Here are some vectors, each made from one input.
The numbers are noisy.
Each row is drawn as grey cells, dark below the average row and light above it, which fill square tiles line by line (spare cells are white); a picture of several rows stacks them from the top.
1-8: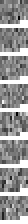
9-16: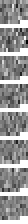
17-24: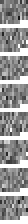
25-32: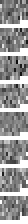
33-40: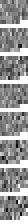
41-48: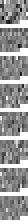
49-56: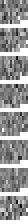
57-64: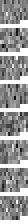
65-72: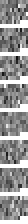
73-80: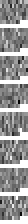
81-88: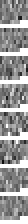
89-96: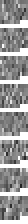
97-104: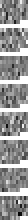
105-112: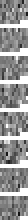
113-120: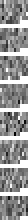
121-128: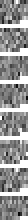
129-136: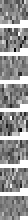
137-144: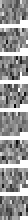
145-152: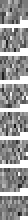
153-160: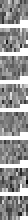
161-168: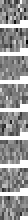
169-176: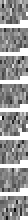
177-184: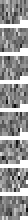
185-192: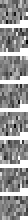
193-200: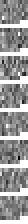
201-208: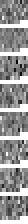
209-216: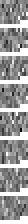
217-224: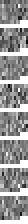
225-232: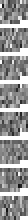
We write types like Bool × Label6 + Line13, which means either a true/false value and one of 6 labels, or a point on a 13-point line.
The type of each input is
Line9 × (Line9 + Line11).
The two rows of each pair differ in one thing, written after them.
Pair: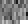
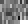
the place on the 9-point line
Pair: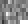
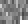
the place on the 9-point line
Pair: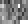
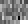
the place on the 9-point line
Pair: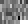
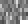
the place on the 11-point line
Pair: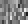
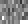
the place on the 11-point line
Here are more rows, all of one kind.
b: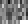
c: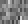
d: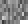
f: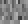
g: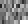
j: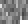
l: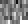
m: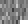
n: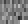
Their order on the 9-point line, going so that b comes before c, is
b, n, f, g, l, c, m, j, d.
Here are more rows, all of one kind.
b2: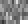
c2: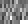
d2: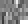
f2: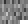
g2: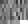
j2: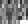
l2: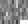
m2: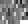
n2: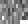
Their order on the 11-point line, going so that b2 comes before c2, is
j2, m2, g2, n2, f2, l2, b2, d2, c2.
